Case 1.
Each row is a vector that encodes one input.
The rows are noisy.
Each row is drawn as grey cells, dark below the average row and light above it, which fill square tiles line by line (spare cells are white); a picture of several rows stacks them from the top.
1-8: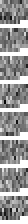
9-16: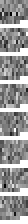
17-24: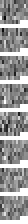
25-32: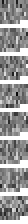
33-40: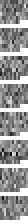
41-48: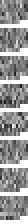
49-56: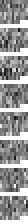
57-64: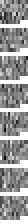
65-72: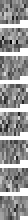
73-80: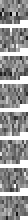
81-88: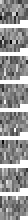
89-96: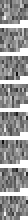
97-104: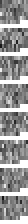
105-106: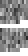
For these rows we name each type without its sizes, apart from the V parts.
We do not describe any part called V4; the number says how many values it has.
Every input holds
either a node of a tree, or four true/false values and a value of V4.
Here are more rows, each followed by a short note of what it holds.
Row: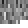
four true/false values and a value of V4
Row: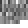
four true/false values and a value of V4
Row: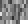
four true/false values and a value of V4
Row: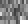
four true/false values and a value of V4
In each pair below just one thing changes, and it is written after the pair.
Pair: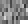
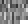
the value of V4
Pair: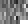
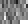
one of the four true/false values
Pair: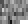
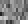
the value of V4
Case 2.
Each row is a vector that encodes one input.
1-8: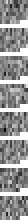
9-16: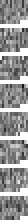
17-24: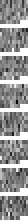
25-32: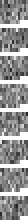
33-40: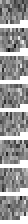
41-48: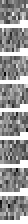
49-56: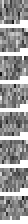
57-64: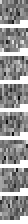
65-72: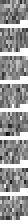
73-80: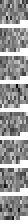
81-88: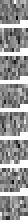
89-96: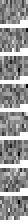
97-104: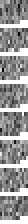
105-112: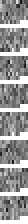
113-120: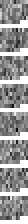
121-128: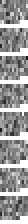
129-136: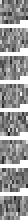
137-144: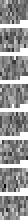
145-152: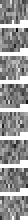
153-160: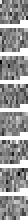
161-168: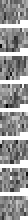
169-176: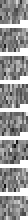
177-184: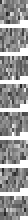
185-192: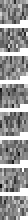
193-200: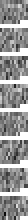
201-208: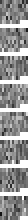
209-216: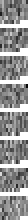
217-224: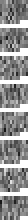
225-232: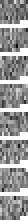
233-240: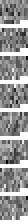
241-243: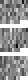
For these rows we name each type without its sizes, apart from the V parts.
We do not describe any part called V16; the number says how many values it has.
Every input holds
either a label and a true/false value, or two values of V16.
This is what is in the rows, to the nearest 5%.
About 30% of them hold a label and a true/false value. The rest hold two values of V16.
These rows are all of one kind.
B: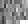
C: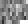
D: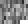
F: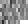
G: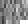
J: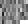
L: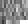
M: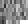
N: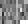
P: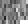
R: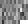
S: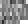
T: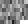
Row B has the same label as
C, G, L and M.
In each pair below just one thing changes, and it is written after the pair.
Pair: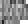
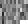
the label
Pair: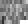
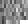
the true/false value
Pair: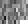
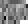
the true/false value
